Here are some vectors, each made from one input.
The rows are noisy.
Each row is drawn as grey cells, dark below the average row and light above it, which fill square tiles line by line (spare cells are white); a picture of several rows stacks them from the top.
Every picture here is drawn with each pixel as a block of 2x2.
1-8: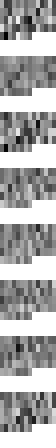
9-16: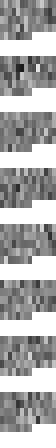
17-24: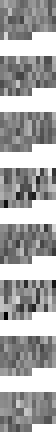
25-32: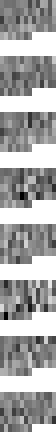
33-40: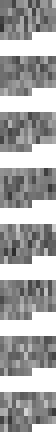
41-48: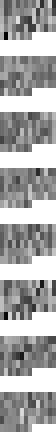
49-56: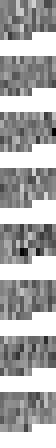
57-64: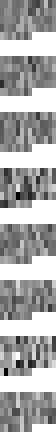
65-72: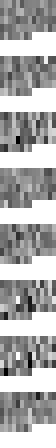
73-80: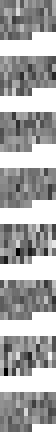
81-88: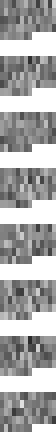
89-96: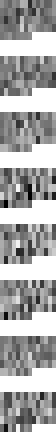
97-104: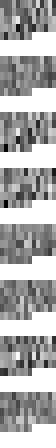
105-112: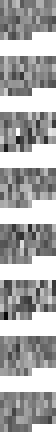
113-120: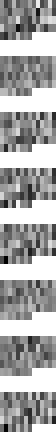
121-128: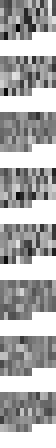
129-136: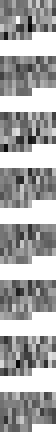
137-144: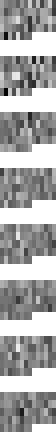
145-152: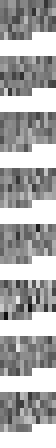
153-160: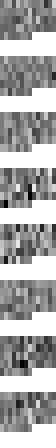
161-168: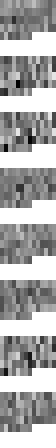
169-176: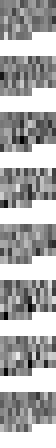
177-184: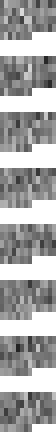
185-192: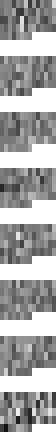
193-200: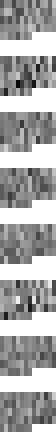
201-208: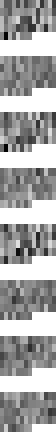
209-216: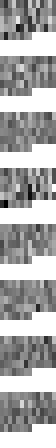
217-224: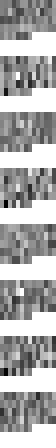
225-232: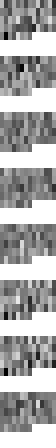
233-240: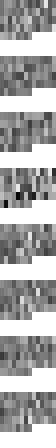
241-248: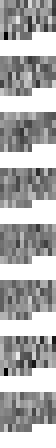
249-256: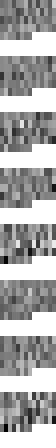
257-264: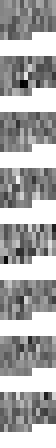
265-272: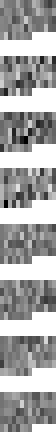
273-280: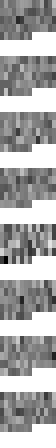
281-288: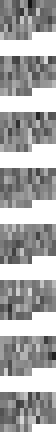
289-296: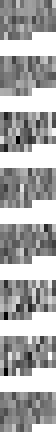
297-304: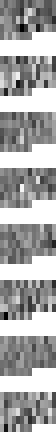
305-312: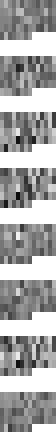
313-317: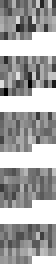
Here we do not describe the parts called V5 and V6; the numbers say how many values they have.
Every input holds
either three true/false values and a value of V5, or a list of up to two items, each one of 11 labels and a value of V6.
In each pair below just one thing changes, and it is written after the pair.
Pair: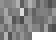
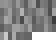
the label in item 2 of the list
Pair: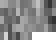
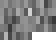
the label in item 1 of the list
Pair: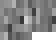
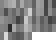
the value of V6 in item 1 of the list
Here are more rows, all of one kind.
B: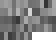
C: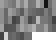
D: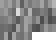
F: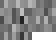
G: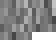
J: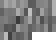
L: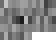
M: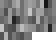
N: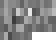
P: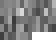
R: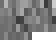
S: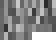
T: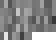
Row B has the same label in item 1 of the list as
D, J and N.
